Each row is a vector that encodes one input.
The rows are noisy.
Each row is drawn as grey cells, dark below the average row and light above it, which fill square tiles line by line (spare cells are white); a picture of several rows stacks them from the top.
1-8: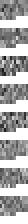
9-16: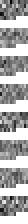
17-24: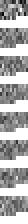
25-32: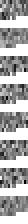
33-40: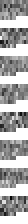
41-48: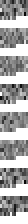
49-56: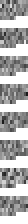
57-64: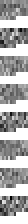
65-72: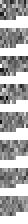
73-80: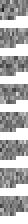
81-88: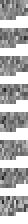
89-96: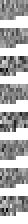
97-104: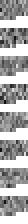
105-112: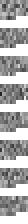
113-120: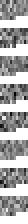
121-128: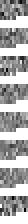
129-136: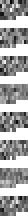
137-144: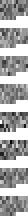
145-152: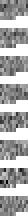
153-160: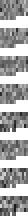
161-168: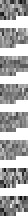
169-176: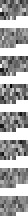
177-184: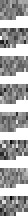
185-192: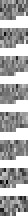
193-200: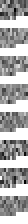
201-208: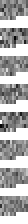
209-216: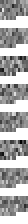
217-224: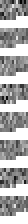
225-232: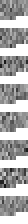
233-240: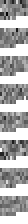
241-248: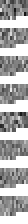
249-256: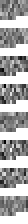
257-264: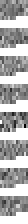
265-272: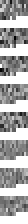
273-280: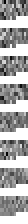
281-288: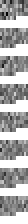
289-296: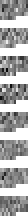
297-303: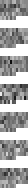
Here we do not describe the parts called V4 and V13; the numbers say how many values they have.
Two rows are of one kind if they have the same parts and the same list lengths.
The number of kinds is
3.
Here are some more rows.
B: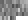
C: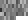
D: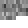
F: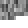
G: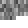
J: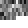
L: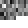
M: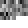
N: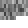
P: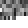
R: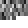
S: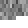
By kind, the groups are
B, D
C, F, G, N, S
J, L, M, P, R

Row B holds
a value of V4 and a value of V13.
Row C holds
a node of a 15-node tree and a value of V4.
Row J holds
a point on an 11-point line.
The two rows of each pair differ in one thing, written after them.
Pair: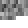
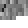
the node of the tree
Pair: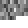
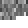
the node of the tree
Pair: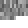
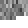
the node of the tree
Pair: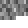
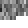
the node of the tree
